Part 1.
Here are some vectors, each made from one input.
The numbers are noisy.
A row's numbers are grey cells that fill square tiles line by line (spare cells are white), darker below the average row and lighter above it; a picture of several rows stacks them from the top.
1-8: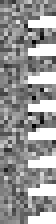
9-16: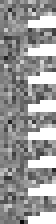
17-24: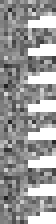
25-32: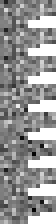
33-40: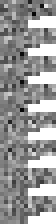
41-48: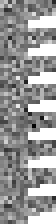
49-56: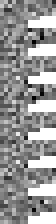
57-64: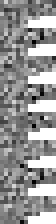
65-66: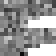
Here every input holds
a point on a 9-point line.
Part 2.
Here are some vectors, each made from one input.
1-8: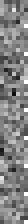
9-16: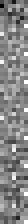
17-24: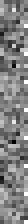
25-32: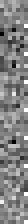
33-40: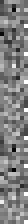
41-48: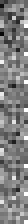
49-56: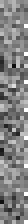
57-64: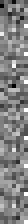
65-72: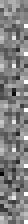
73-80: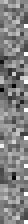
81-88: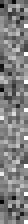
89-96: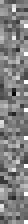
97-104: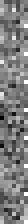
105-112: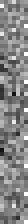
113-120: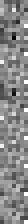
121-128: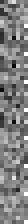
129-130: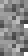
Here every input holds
four true/false values.
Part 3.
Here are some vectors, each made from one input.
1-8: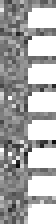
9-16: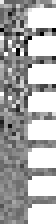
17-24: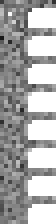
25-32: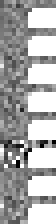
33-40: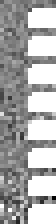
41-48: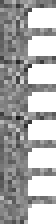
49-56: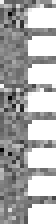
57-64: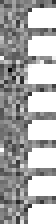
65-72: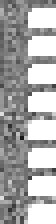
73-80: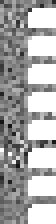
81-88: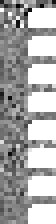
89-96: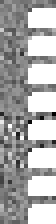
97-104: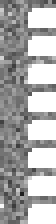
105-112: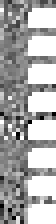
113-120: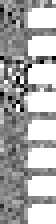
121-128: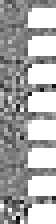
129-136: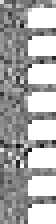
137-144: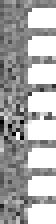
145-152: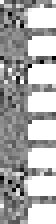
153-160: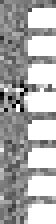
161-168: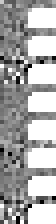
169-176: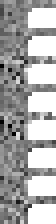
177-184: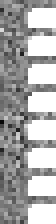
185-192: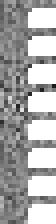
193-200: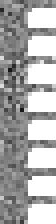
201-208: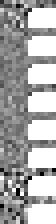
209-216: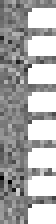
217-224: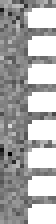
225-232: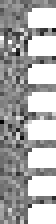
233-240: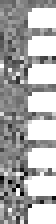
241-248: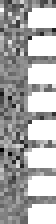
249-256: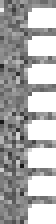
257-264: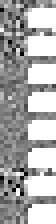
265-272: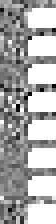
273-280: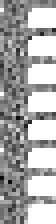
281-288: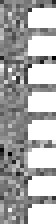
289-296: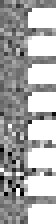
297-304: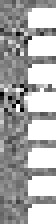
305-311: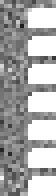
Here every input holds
a point on a 15-point line.
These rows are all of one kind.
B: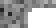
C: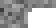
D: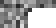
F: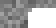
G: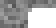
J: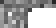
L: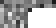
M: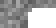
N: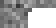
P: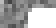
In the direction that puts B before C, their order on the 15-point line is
N, D, B, C, L, J, M, F, G, P.
